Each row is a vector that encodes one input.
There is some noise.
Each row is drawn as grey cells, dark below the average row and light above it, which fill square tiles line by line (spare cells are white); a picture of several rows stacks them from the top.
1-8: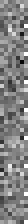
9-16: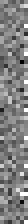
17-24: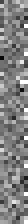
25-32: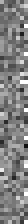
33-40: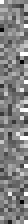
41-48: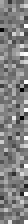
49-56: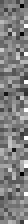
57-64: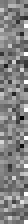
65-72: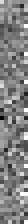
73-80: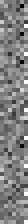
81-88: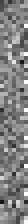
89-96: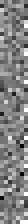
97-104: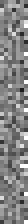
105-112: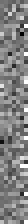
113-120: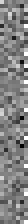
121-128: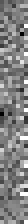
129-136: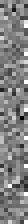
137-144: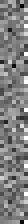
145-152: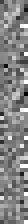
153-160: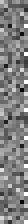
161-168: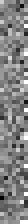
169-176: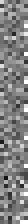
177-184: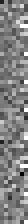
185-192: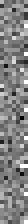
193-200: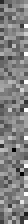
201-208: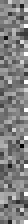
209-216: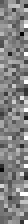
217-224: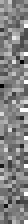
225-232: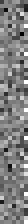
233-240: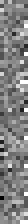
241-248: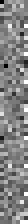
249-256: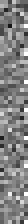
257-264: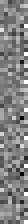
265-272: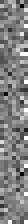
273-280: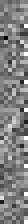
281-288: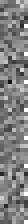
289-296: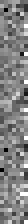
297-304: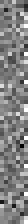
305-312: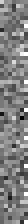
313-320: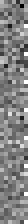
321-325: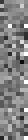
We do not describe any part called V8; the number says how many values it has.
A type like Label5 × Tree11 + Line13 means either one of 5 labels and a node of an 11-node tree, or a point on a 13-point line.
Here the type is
Bool × Circle9 × Line10 × V8 × V8 × V8.
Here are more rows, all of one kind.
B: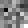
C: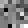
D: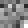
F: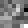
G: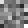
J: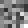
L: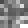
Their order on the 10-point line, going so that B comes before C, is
B, J, D, F, L, G, C.
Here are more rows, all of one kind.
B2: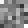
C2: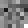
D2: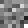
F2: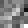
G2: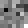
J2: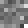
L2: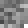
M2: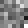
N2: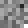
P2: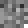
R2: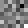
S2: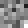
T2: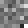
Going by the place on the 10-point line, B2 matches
J2, R2 and T2.
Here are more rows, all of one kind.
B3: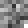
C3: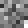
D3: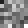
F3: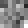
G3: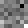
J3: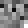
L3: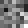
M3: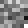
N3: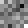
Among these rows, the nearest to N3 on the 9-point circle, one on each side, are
C3 and D3.
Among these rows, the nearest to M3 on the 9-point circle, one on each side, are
B3 and D3.
